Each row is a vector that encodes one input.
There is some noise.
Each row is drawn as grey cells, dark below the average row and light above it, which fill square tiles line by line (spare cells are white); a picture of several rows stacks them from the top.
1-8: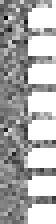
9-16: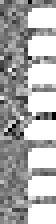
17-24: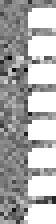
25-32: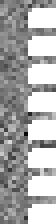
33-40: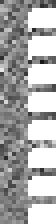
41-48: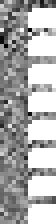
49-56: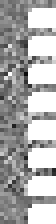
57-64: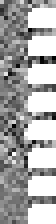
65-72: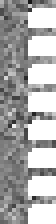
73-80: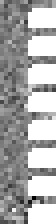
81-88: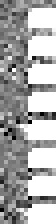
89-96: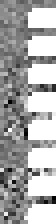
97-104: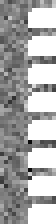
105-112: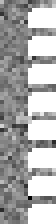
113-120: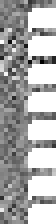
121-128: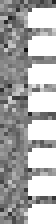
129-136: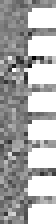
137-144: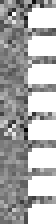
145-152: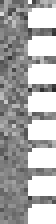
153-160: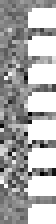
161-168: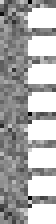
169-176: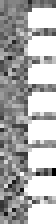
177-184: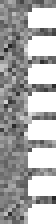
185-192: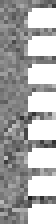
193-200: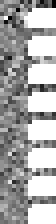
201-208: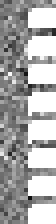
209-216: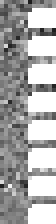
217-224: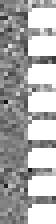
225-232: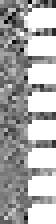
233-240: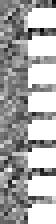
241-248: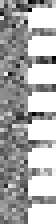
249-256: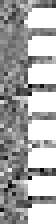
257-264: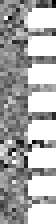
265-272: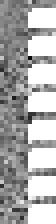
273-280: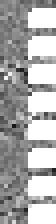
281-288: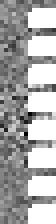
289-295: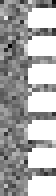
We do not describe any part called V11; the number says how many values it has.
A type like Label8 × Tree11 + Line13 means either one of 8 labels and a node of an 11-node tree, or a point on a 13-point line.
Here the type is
Bool × Bool × Bool + (Line6 + Line7) × Line7 + Tree9 + V11.
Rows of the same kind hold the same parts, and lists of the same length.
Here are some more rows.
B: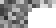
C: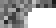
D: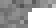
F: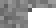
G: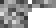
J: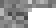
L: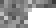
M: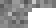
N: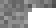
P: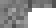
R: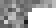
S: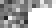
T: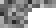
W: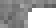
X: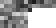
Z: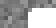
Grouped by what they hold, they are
B, D, S, T, X
C, J, L, N
F, W
G, M, R
P, Z

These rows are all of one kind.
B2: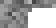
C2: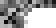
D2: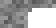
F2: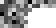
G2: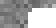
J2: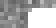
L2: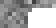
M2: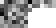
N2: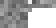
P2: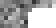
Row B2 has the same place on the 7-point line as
C2, F2 and G2.
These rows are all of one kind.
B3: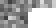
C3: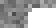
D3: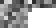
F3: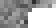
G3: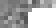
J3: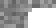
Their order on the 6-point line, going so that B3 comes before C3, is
B3, D3, G3, F3, J3, C3.
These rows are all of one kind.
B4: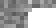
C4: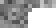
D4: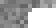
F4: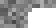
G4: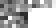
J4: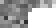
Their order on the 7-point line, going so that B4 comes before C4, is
F4, B4, D4, C4, J4, G4.
